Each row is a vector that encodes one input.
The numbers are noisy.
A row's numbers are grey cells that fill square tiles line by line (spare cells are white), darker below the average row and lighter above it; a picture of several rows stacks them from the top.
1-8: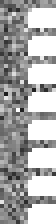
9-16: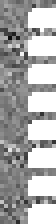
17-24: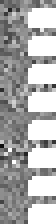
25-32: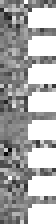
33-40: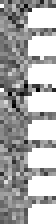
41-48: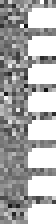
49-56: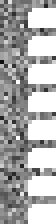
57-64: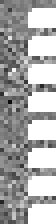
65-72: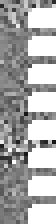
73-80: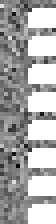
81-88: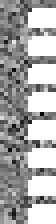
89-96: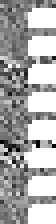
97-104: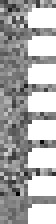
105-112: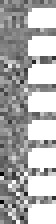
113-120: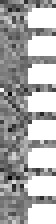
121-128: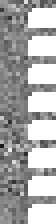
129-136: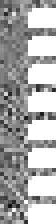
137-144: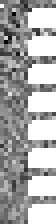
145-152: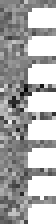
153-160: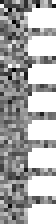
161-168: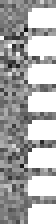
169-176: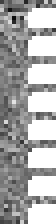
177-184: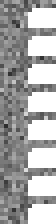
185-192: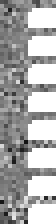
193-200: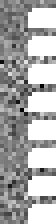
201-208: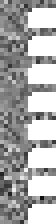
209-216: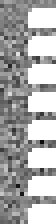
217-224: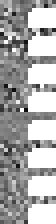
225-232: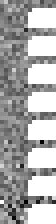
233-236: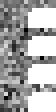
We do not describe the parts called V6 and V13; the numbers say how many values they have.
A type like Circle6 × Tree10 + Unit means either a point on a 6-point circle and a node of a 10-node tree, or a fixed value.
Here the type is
(Line8 + Line9) × V13 + V6.
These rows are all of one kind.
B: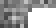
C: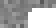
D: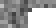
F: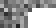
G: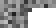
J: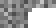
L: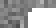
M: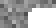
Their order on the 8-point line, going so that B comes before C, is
G, F, D, B, L, J, M, C.
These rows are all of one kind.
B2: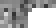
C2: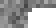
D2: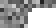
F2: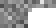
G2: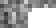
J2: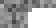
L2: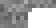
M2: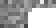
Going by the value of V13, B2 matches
F2 and M2.
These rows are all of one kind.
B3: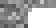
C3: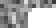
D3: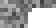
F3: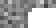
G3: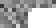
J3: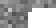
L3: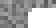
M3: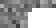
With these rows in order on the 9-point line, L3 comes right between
C3 and D3.
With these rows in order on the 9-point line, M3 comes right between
F3 and G3.
